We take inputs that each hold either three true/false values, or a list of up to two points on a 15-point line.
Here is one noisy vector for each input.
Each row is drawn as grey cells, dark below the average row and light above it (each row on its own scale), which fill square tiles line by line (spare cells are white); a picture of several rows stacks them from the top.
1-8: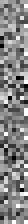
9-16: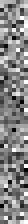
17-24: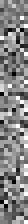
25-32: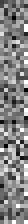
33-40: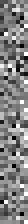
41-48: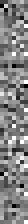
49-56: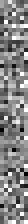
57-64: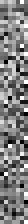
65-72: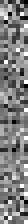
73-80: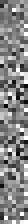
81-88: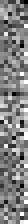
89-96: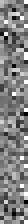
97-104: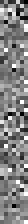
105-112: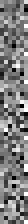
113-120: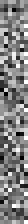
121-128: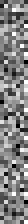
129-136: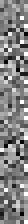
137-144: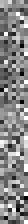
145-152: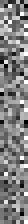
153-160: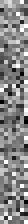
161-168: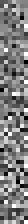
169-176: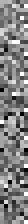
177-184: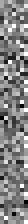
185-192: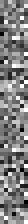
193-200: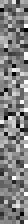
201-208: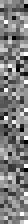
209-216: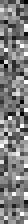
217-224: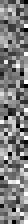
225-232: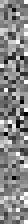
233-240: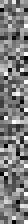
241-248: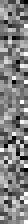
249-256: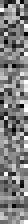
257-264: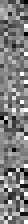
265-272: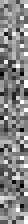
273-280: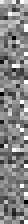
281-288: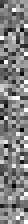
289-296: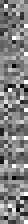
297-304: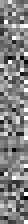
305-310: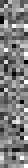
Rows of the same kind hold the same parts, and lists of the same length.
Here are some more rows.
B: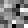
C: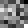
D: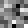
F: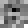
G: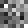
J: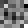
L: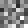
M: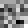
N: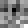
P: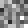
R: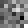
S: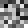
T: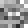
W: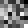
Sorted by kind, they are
B, D
C, S, W
F, L, M, N, P, T
G, J, R

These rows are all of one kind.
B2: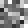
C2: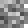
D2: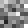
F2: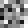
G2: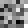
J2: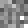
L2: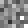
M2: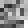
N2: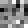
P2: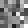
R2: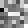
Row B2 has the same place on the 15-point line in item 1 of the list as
C2, D2, P2 and R2.
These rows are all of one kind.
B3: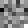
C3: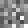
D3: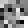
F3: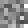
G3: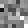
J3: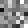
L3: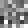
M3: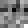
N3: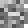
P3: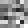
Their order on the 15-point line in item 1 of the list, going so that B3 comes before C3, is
M3, P3, J3, N3, G3, D3, B3, F3, C3, L3.
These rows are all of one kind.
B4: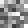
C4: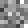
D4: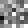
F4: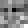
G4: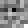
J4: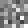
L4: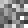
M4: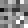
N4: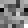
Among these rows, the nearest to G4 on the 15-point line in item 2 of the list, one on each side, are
B4 and C4.
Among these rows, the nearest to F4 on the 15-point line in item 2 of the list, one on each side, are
J4 and M4.
